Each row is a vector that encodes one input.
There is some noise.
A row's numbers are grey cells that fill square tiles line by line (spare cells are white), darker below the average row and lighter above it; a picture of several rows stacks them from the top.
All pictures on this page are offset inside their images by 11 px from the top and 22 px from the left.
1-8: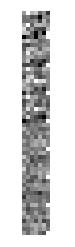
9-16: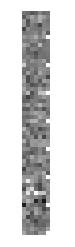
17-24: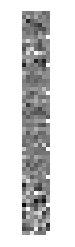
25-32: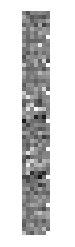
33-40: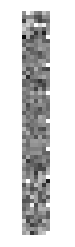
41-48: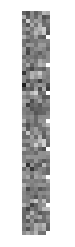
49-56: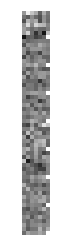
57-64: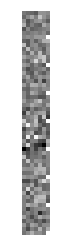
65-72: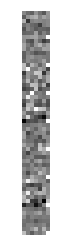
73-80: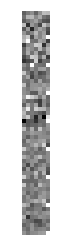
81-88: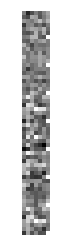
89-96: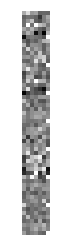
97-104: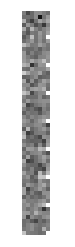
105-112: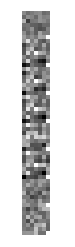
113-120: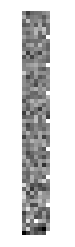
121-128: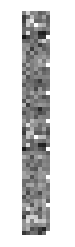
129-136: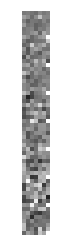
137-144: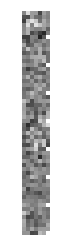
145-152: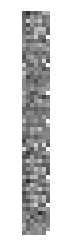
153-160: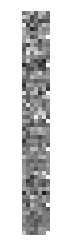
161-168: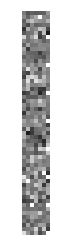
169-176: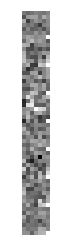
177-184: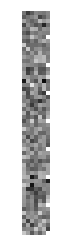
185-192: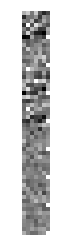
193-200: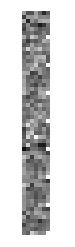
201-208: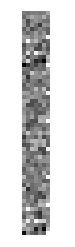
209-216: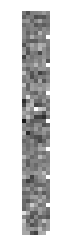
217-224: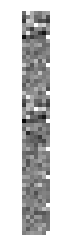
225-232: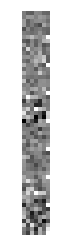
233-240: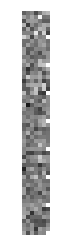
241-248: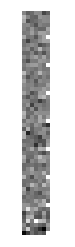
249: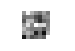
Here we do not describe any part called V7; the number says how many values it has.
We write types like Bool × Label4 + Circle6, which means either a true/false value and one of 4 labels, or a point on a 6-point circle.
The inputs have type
Line6 + List2(Bool × V7).
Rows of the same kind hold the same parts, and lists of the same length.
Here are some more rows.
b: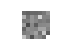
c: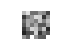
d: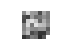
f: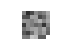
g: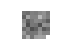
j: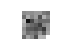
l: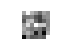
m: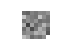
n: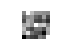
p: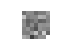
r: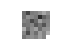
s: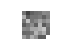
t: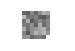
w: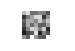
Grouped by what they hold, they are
b, g, j, m, p
c, w
d, l, n
f, r, s, t

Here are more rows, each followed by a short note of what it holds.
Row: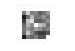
a point on a 6-point line
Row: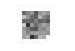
a list of two items
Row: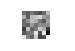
a list of two items
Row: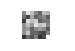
a point on a 6-point line
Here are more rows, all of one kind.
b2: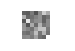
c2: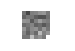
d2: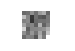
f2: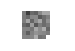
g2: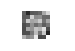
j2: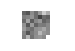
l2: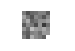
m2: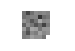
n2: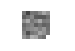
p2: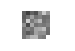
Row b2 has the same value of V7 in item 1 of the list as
d2, l2 and p2.
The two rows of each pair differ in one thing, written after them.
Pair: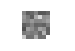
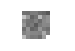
the value of V7 in item 1 of the list
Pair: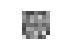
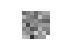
the value of V7 in item 1 of the list
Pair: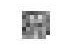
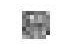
the value of V7 in item 1 of the list
